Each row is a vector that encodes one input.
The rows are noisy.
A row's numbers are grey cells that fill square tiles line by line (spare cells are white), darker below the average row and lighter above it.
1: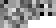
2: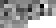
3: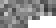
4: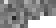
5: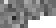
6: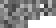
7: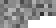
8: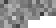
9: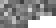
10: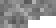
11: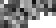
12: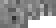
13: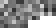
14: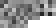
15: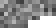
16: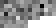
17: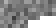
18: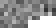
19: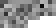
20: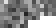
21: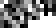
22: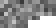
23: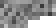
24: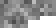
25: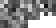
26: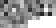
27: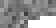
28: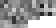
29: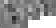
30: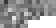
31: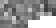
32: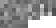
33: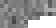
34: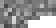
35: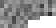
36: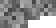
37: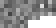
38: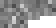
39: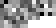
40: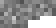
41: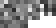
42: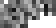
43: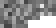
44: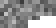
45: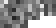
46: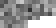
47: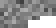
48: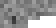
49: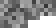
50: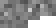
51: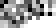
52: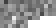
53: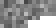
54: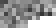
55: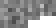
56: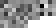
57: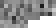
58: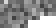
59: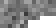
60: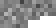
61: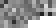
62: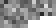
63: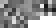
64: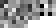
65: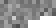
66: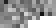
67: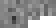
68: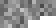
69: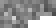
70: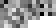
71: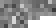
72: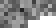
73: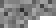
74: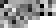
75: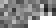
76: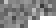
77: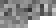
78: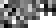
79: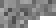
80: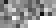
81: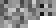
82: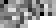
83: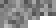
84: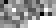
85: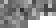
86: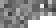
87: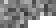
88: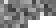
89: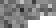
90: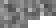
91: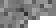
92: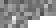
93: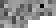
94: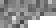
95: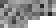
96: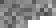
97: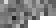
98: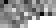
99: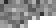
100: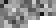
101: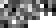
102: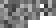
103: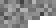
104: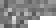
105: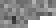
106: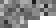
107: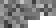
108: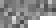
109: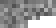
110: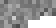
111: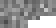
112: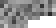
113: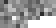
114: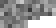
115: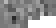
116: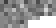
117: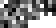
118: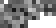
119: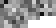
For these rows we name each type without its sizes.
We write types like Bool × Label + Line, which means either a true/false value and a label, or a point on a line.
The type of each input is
(Bool × Bool × Bool + Label) × Line.
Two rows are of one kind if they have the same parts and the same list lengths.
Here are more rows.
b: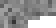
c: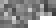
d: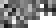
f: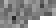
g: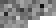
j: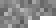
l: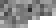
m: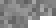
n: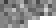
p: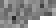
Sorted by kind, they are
b, c, f, j, m, p
d, g, l, n

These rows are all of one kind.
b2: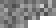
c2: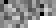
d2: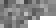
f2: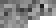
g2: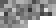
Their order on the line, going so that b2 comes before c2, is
f2, g2, b2, d2, c2.
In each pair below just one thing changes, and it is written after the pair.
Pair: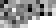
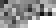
the label
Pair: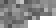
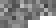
the label
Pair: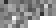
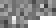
the label
